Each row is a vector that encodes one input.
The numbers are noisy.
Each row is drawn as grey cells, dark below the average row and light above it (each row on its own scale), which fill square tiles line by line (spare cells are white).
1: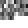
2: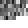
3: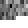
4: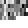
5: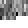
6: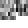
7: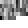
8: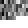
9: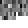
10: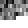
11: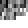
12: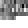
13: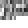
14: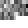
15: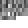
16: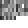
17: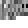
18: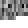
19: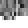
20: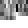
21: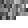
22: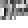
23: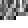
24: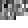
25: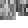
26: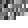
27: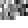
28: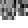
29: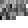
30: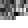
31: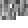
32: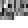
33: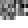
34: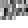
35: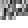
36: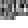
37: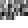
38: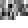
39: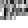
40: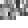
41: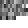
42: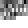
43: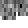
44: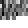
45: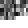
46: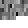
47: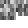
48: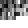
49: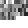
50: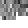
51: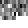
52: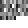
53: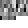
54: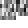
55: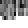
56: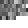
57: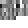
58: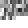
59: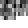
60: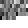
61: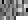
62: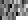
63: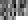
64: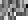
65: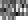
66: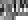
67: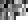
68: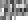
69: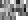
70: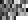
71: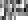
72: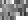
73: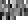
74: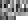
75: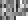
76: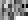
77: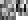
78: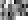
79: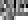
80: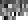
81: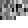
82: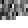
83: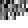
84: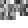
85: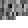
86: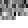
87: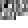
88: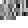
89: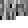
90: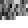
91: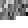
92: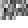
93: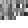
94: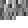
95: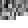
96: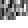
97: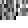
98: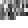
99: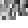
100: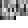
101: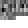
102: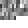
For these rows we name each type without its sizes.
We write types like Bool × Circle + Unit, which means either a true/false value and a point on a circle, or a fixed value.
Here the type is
List(Line).
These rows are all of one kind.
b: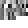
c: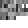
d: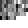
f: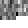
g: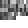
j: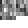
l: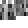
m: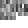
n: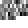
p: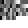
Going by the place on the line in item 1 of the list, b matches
d, j, l and p.
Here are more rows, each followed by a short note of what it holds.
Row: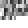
the empty list
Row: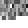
a list of one item
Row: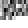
the empty list
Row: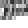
the empty list
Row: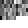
a list of two items
